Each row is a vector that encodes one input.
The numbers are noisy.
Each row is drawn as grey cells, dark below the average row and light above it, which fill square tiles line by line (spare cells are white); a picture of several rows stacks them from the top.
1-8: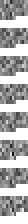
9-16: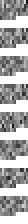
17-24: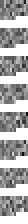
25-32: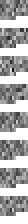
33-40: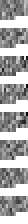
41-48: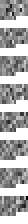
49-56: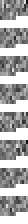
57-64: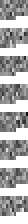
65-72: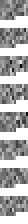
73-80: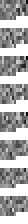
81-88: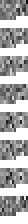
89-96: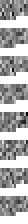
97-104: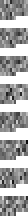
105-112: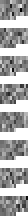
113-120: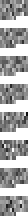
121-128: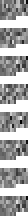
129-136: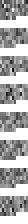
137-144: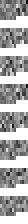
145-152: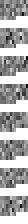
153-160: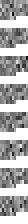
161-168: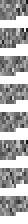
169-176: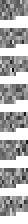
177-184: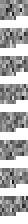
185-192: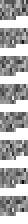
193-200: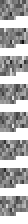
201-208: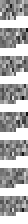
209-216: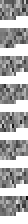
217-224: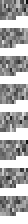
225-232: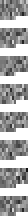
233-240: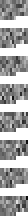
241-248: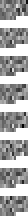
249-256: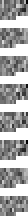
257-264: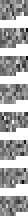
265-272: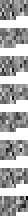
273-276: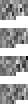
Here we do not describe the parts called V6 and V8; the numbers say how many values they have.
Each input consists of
either a fixed value, or one of 12 labels and a value of V6, or a true/false value and a value of V8.
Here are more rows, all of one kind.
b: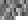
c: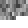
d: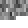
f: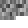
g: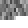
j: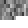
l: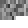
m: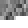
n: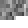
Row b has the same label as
g and m.
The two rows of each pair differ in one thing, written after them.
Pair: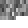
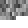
the label
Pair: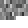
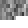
the label
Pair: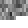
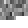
the label
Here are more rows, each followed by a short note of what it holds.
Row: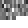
a fixed value
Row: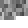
one of 12 labels and a value of V6
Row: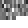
a fixed value
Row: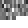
a fixed value
